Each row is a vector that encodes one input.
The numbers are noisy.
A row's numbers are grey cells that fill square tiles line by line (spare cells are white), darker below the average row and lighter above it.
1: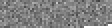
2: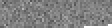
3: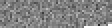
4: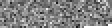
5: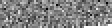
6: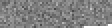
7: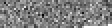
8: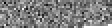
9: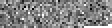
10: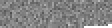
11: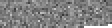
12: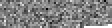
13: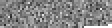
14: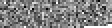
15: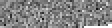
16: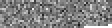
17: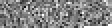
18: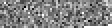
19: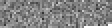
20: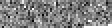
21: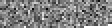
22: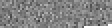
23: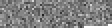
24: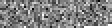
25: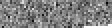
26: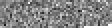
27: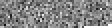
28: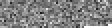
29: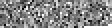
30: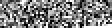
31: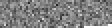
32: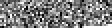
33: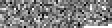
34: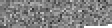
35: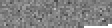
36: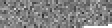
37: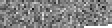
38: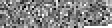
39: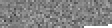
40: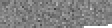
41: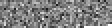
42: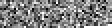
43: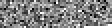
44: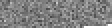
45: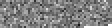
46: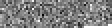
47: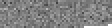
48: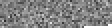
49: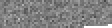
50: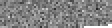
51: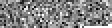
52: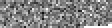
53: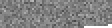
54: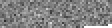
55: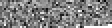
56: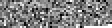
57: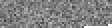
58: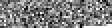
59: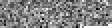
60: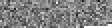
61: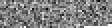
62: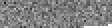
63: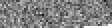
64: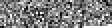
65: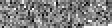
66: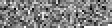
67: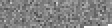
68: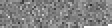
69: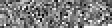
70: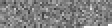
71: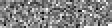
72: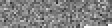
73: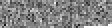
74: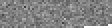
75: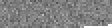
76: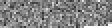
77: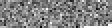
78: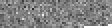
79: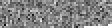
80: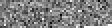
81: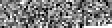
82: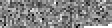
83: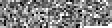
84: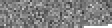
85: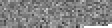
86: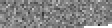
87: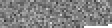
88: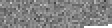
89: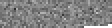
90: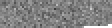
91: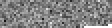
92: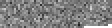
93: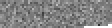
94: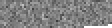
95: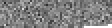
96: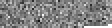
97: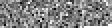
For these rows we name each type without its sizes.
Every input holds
a list of points on a line.
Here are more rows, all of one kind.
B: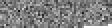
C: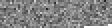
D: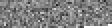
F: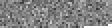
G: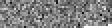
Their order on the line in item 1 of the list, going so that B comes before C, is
D, G, B, F, C.
